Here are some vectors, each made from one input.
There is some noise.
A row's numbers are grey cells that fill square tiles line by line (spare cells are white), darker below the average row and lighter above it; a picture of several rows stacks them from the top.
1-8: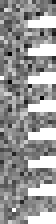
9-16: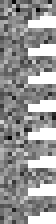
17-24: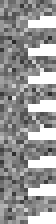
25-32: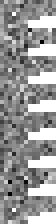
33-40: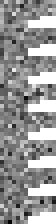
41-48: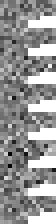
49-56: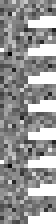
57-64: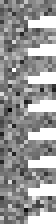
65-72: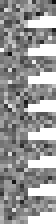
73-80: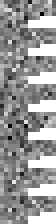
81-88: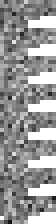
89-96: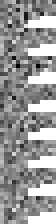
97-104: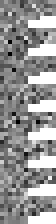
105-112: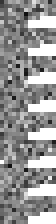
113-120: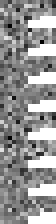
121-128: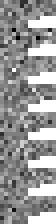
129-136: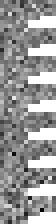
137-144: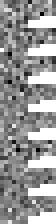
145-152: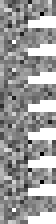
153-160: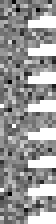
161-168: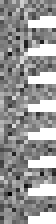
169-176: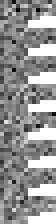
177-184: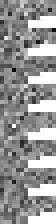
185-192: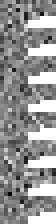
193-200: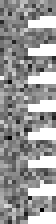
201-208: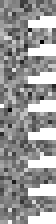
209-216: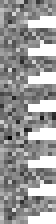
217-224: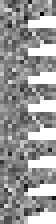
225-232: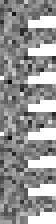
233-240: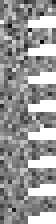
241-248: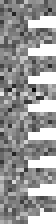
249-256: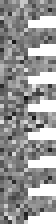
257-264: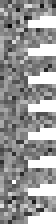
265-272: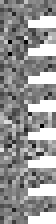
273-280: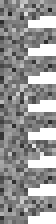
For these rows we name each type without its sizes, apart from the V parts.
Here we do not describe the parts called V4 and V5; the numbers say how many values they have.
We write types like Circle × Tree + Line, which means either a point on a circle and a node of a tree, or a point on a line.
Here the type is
Bool × (Tree × V4 + V5) + Label.
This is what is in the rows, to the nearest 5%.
About 30% of them hold a label. The rest hold a true/false value, together with either a node of a tree and a value of V4, or a value of V5.
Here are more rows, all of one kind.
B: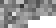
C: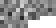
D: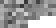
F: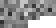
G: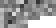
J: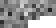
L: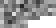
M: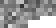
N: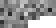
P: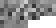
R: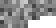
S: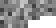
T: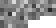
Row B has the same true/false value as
D, G, L and M.
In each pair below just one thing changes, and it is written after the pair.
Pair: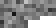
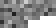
the value of V4
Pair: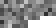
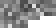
the true/false value
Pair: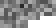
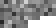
the true/false value
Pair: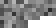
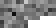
the node of the tree
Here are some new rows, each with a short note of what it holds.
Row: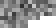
a node of a tree, a true/false value and a value of V4
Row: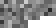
a node of a tree, a true/false value and a value of V4
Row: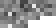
a node of a tree, a true/false value and a value of V4
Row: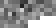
a node of a tree, a true/false value and a value of V4
